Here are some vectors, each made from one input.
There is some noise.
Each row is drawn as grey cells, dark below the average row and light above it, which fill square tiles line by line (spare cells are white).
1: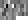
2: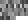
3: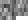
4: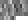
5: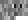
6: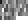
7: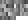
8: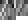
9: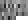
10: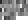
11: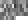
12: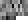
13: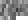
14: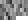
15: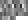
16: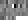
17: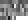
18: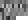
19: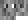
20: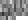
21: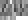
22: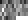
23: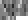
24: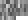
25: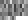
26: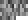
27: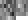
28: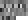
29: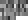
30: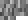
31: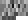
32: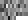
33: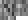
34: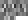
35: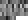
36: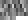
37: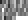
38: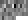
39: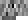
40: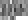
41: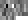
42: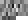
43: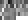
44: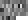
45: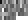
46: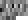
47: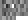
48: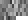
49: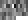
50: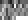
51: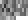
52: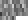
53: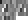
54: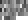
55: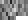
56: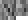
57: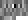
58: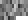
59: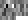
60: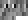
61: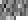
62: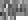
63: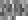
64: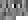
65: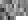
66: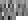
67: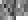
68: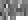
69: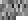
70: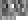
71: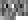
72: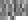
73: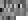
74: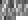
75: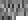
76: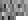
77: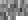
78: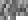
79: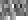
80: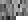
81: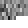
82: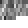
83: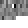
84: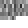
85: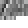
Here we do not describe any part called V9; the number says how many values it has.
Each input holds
a value of V9, together with either a point on a 6-point line, or a point on a 7-point line.
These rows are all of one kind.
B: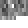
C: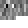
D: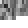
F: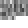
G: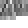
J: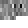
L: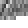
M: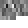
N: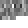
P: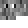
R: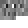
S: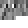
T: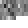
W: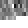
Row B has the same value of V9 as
G, L and W.
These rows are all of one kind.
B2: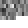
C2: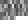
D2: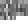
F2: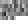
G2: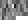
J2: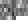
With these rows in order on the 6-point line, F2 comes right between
C2 and D2.
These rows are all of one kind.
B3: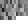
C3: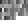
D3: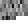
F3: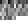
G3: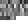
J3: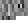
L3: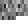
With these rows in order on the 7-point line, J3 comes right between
D3 and G3.
